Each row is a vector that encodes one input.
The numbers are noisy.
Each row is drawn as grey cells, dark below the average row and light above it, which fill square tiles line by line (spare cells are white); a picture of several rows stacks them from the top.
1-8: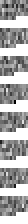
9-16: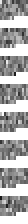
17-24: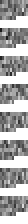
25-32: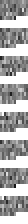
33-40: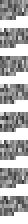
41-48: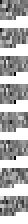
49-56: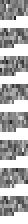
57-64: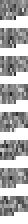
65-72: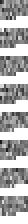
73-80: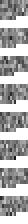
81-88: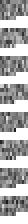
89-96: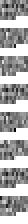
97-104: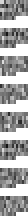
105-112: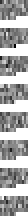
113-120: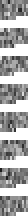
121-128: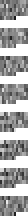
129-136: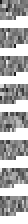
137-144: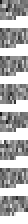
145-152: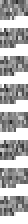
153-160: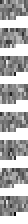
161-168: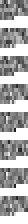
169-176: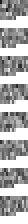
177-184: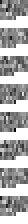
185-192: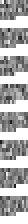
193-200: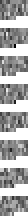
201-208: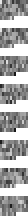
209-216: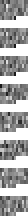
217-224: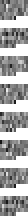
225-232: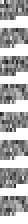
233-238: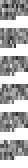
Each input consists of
either a point on an 8-point line, or a point on a 15-point line.
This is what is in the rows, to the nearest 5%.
About 40% of them hold a point on an 8-point line. The rest hold a point on a 15-point line.
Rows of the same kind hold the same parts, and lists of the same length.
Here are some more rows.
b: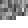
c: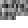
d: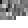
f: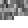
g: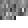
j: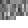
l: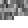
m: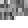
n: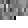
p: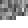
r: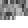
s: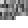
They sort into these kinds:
b, d, g, j, n, p
c, f, l, m, r, s

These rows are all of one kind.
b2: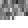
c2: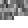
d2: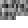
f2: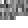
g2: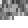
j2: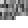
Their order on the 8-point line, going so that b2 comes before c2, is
b2, g2, c2, f2, j2, d2.
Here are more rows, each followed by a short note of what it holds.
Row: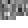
a point on a 15-point line
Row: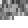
a point on an 8-point line
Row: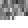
a point on an 8-point line
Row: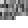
a point on an 8-point line
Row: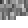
a point on a 15-point line
